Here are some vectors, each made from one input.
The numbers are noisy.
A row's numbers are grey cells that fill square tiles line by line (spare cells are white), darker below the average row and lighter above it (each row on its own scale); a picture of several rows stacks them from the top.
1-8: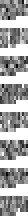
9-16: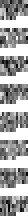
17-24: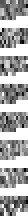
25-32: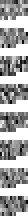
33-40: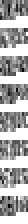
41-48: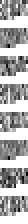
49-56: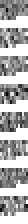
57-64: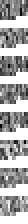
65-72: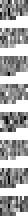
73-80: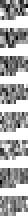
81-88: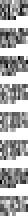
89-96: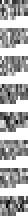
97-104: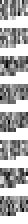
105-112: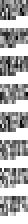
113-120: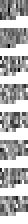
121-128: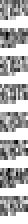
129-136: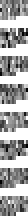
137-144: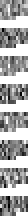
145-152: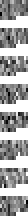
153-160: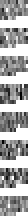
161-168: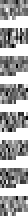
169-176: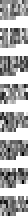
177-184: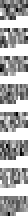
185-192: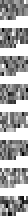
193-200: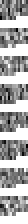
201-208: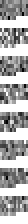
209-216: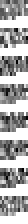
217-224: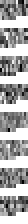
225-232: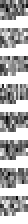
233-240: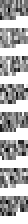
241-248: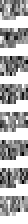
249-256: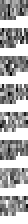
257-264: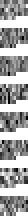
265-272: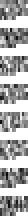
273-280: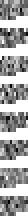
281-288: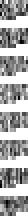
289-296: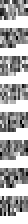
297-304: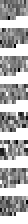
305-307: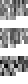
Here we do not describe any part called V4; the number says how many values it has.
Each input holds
a list of up to two items, each a true/false value and a value of V4.
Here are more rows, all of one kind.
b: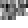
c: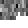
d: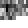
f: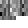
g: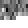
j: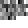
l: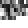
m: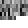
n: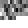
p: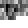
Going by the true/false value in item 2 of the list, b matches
f, j, l and m.
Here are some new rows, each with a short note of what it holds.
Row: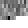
the empty list
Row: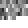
a list of one item
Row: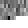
the empty list
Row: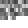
a list of one item
